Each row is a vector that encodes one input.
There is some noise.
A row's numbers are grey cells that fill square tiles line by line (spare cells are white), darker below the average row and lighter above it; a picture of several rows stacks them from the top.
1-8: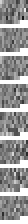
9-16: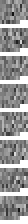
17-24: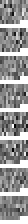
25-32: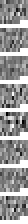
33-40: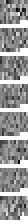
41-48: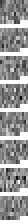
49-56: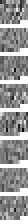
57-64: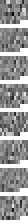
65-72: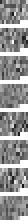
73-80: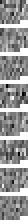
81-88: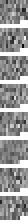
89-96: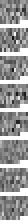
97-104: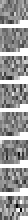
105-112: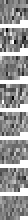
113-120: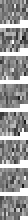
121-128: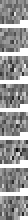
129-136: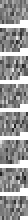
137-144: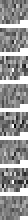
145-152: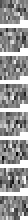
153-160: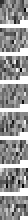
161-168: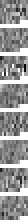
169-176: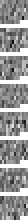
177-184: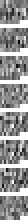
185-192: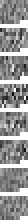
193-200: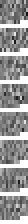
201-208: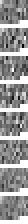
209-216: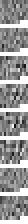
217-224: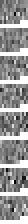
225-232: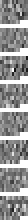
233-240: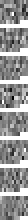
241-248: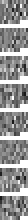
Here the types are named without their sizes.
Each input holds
either a point on a circle and a true/false value, or a fixed value, or two labels.
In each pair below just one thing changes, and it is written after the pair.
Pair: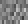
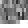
the true/false value
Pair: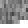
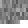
the place on the circle
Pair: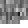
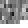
the place on the circle
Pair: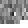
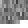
the true/false value
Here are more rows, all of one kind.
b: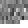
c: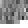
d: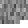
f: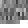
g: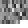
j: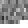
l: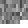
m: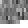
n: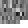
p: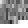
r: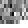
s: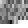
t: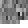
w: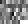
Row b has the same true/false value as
d, j, r and w.
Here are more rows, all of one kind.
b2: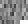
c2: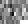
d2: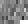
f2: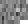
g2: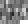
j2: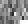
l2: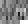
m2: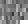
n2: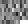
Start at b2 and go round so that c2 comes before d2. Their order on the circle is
b2, n2, f2, g2, c2, j2, d2, m2, l2.
